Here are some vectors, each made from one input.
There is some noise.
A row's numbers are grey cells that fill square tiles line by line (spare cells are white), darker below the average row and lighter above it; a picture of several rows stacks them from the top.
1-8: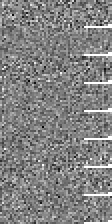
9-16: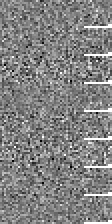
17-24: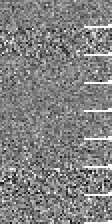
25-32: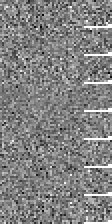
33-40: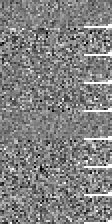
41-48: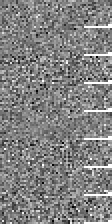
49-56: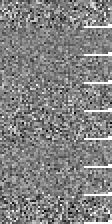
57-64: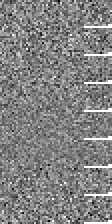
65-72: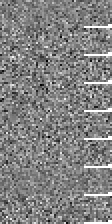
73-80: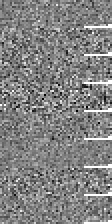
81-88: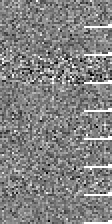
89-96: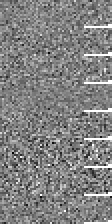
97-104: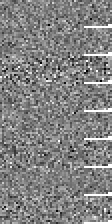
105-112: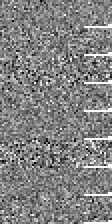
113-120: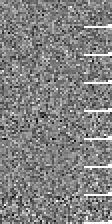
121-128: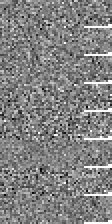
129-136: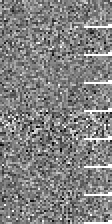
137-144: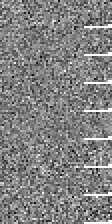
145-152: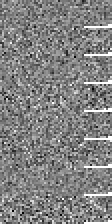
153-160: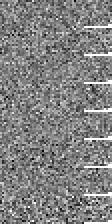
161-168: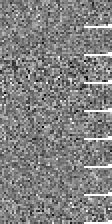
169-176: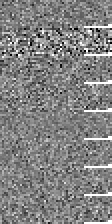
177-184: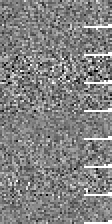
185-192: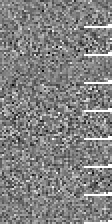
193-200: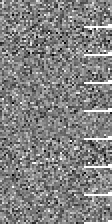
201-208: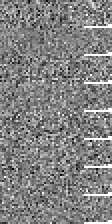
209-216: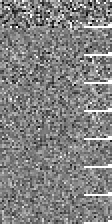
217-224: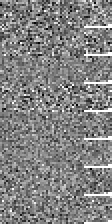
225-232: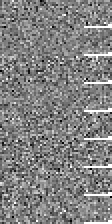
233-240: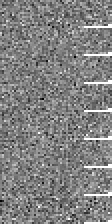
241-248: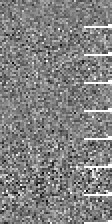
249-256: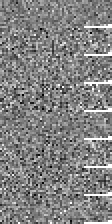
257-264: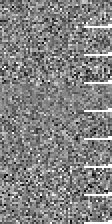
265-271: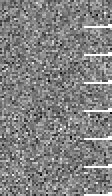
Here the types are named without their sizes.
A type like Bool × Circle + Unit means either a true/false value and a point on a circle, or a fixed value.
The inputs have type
Line × Line × Line × Line × (Tree + Unit) + List(Circle).
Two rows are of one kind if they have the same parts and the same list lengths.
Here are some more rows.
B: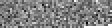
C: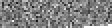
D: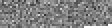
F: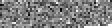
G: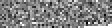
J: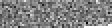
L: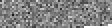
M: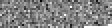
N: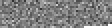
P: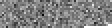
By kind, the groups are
B, C, G, J
D, N
F
L
M
P

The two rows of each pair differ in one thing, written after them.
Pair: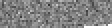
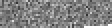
the node of the tree
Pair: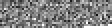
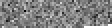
the node of the tree
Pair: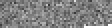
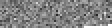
the node of the tree
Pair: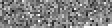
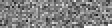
the node of the tree
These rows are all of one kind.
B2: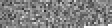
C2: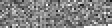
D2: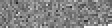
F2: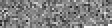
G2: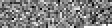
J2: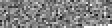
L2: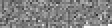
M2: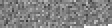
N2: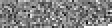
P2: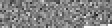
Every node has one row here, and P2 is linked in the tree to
B2.
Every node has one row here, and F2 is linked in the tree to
G2.
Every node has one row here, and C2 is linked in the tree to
D2.
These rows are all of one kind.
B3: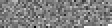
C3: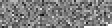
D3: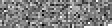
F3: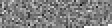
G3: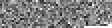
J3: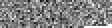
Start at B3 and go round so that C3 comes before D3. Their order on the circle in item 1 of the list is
B3, C3, D3, J3, G3, F3.
